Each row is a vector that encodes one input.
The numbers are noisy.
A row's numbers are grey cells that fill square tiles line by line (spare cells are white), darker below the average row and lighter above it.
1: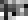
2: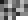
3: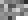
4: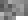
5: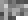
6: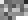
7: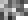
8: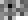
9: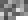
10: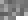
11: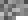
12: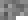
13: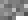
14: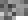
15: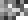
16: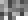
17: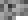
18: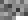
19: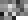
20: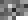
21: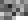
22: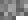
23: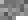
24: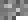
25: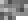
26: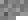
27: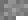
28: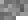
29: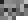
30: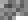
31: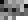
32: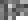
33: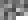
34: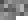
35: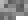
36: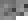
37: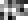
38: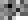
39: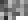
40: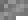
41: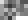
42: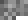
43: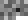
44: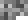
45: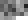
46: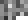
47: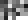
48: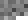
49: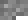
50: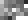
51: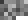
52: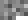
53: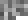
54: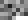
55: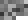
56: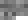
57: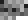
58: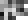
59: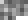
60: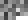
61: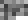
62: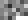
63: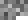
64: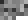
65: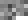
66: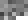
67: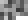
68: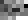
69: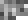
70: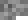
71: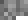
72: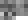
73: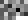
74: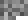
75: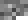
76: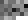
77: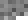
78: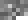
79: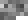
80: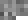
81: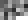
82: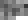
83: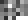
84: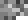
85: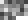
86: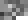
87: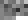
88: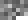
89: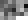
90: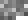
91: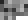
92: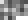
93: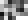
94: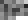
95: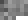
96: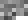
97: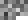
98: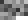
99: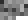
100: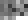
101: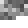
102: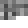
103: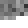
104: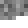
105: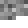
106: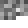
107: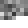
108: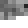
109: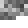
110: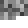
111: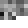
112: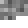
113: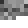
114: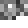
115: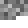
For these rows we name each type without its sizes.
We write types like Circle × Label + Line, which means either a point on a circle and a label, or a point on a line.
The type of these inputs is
Bool × Line.
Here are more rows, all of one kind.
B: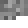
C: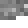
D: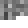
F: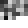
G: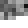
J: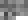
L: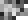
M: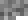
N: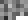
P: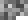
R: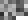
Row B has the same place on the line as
F, G and L.
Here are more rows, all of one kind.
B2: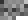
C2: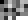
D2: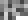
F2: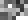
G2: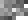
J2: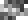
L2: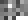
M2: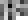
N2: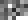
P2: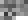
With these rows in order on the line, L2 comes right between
D2 and M2.
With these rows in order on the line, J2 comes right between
G2 and P2.
